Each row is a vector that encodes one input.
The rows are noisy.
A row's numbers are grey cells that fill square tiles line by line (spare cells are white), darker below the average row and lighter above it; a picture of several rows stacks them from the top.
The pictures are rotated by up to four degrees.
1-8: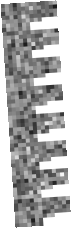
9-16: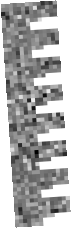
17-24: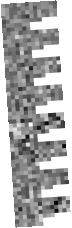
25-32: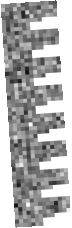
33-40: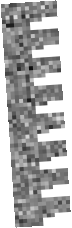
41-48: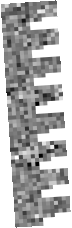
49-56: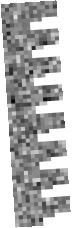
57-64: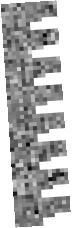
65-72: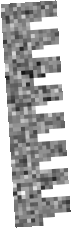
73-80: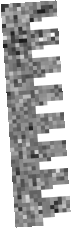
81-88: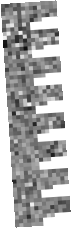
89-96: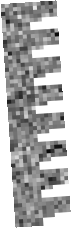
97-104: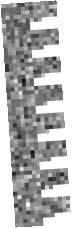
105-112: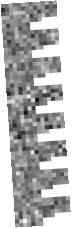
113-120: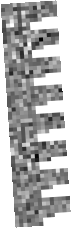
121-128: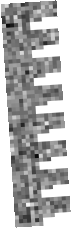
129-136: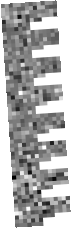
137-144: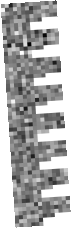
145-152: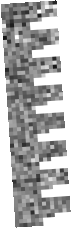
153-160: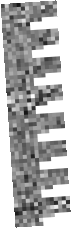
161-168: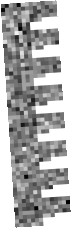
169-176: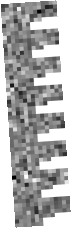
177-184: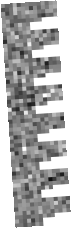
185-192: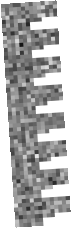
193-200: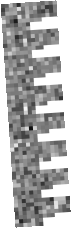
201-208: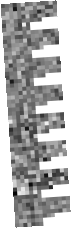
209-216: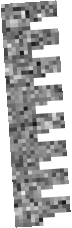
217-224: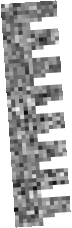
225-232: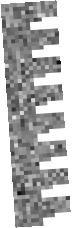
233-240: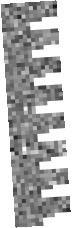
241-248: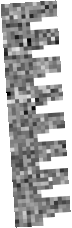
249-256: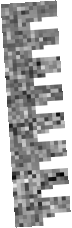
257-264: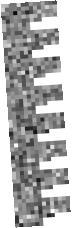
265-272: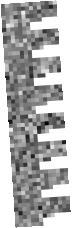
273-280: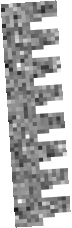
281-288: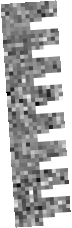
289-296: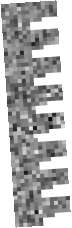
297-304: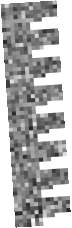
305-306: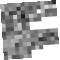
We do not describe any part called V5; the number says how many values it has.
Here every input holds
either one of 11 labels and a point on a 9-point line, or a true/false value and a value of V5.
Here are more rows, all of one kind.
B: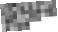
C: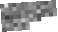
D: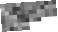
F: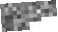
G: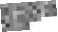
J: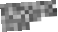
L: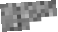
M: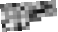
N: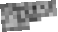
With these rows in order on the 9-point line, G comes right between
B and N.
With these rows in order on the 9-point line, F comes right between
D and M.
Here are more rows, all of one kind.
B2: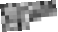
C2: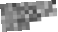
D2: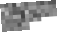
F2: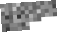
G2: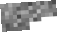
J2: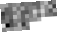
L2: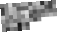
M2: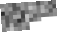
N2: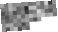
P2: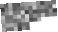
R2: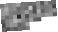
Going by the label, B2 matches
F2, G2, L2 and R2.
